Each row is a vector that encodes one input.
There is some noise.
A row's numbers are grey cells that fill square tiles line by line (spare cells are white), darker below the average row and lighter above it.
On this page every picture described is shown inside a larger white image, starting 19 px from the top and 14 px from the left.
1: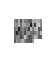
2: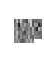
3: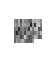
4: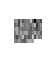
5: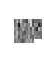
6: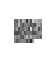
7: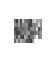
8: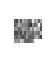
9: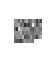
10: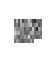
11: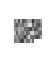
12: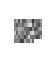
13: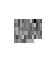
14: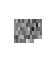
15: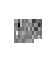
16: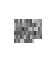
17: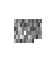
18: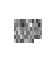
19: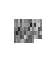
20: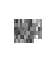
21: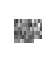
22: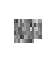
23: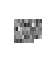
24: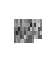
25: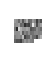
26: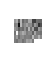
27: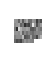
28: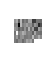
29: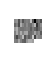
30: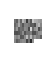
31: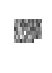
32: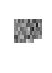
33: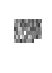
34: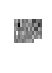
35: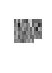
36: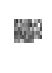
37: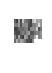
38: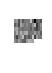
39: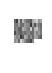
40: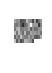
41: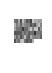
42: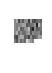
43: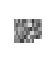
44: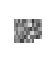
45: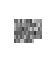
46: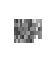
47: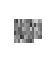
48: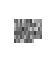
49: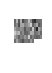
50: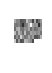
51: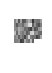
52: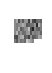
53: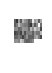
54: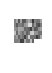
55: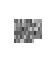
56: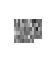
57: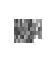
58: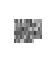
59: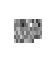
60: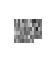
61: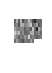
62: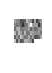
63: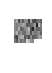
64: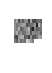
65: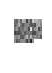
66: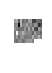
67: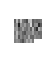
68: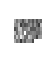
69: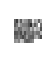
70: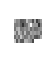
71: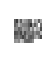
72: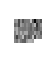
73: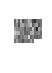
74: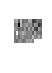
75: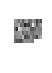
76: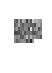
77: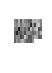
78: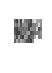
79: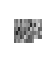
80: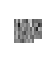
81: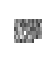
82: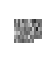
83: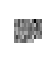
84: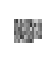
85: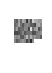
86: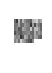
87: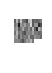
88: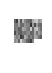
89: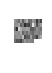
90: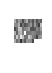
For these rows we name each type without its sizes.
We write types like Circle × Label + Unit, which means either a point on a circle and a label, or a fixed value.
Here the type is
Circle + Label.
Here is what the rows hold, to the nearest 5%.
About 60% of them hold a point on a circle. The rest hold a label.
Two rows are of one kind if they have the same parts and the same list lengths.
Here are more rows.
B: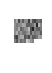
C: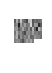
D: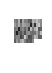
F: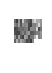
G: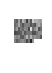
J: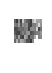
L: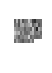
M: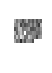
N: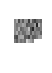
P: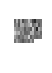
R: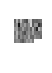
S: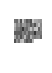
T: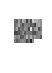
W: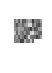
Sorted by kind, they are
B, C, L, M, N, P, R, W
D, F, G, J, S, T

